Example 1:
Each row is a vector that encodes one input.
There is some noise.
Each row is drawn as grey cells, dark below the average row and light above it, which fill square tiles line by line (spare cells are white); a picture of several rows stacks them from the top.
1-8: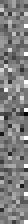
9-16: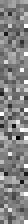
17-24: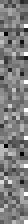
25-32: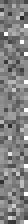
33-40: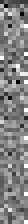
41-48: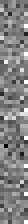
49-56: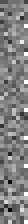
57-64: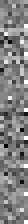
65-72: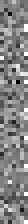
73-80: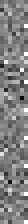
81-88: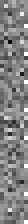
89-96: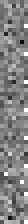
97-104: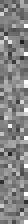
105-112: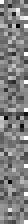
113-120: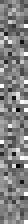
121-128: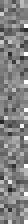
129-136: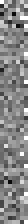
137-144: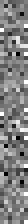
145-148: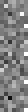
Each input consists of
either a fixed value, or four true/false values.
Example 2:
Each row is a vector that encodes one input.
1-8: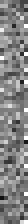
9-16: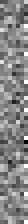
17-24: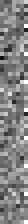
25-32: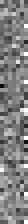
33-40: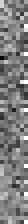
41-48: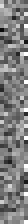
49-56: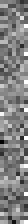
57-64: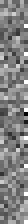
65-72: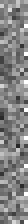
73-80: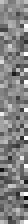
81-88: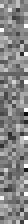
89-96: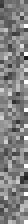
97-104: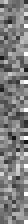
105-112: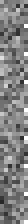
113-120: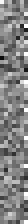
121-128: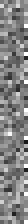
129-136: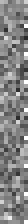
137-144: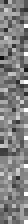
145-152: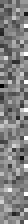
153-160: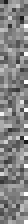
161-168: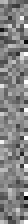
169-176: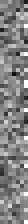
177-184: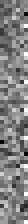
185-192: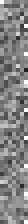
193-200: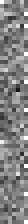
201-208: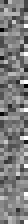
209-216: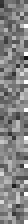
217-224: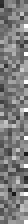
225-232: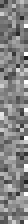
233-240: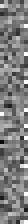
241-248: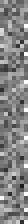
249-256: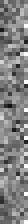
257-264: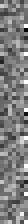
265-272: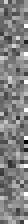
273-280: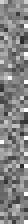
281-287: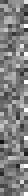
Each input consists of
five true/false values.
